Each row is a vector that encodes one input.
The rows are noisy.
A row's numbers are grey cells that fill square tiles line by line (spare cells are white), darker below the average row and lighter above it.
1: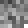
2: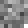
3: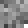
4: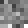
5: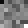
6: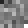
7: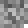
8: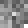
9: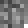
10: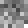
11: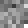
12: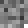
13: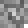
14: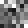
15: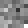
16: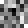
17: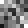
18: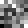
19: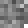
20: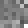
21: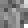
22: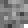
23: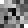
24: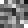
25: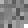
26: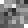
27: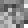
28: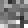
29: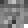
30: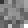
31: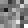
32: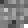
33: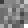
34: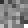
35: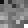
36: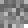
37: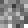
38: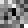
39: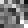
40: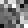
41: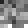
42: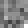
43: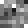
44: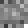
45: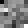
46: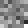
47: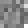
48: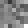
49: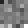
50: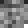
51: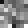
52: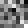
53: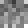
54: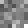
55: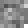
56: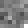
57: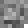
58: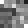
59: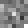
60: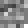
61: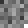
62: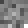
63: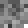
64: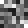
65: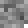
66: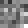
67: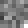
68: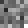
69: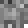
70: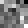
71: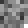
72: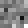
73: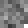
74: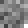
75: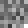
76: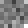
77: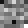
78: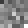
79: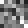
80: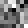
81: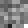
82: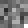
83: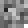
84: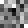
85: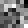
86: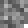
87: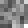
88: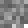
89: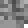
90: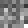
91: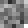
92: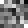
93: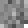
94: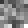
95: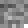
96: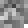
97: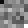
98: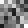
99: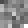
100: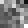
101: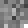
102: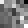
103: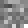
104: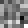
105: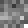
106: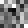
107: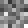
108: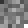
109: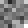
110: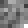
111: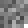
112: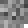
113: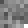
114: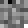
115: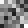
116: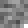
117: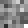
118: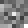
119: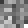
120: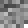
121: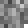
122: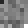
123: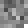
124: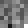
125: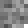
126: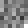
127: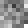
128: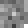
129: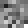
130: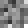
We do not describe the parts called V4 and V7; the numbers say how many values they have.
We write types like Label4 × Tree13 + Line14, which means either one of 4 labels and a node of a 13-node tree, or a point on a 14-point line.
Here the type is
Label6 × Line5 × V7 + V4.
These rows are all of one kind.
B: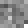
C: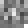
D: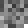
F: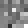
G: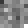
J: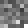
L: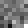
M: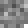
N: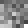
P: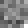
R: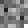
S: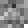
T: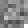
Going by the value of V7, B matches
C, S and T.
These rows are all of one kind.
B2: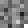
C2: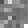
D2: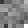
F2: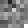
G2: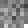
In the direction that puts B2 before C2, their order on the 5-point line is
D2, F2, B2, C2, G2.
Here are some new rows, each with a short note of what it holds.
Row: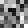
a value of V4
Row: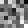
a value of V4
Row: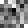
a value of V4
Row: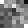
a value of V4
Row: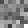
one of 6 labels, a point on a 5-point line and a value of V7
